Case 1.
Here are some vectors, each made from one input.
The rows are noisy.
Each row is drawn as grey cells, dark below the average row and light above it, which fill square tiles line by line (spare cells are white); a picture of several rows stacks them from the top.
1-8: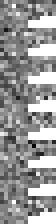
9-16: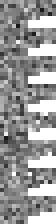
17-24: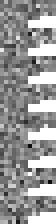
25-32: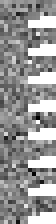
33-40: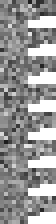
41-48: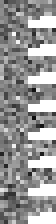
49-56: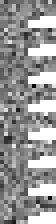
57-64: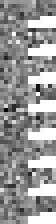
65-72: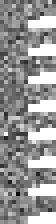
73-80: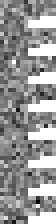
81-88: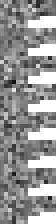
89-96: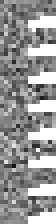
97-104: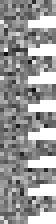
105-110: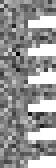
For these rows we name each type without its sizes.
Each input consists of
a point on a line and a node of a tree.
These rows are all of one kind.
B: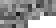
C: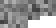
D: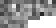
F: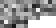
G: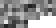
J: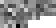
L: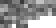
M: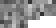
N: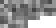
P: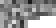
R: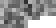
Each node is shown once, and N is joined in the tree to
B and C.
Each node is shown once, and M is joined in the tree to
C, D and P.
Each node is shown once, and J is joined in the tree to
C.
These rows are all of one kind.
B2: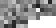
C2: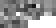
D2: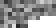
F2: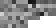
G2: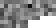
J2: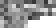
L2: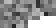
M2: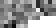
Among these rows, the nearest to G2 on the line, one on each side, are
C2 and D2.
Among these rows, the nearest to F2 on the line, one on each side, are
B2 and C2.
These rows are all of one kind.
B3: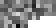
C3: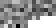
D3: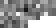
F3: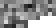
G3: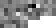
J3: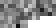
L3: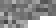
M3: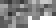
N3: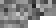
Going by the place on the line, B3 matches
F3, G3 and N3.
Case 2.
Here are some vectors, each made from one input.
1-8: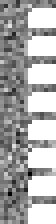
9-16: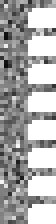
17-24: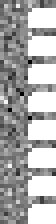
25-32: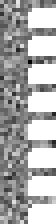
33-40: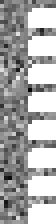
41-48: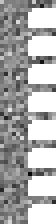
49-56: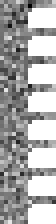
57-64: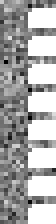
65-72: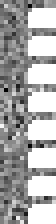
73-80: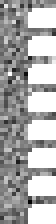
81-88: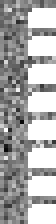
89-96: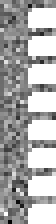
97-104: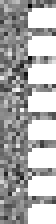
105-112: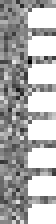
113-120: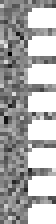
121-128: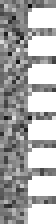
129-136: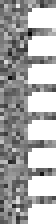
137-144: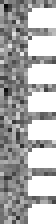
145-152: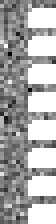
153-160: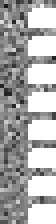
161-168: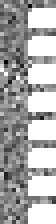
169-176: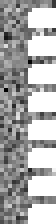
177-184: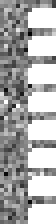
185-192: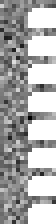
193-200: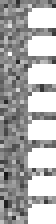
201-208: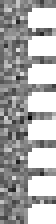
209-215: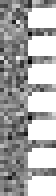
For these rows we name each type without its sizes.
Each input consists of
a label and three true/false values.
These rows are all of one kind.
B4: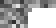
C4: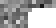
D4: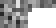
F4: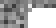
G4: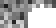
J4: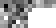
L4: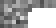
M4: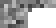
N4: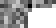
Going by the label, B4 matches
D4 and L4.
